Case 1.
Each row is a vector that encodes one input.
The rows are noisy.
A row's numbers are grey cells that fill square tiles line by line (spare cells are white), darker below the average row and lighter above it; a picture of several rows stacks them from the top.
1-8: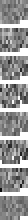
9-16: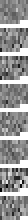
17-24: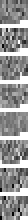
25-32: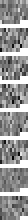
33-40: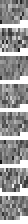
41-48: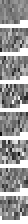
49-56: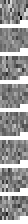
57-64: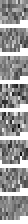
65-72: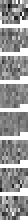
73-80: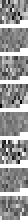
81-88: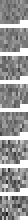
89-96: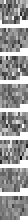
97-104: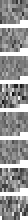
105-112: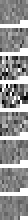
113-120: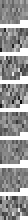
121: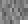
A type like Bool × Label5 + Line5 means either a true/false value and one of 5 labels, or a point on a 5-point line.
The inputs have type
Bool × Bool × Bool × Bool × Bool + Unit.
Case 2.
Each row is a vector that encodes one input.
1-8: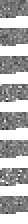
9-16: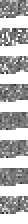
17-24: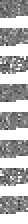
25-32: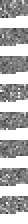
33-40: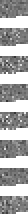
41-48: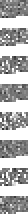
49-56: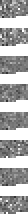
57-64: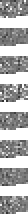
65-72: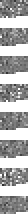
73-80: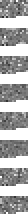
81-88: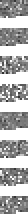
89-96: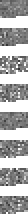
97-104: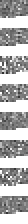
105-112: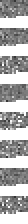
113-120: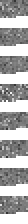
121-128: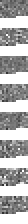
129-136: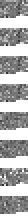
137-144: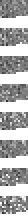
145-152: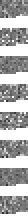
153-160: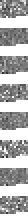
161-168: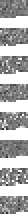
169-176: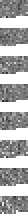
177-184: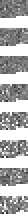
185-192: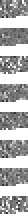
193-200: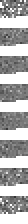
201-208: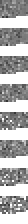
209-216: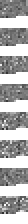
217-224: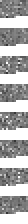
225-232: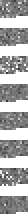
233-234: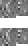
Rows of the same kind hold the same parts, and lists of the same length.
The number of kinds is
2.
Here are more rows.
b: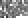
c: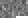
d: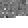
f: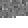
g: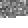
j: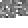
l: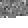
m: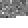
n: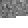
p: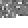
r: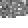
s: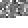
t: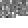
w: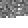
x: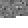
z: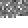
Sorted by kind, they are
b, c, d, f, g, j, l, m, n, p, r, t, w, x, z
s

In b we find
five true/false values.
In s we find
a fixed value.
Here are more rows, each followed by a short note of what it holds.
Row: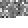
a fixed value
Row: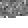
five true/false values
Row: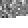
five true/false values
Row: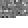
a fixed value
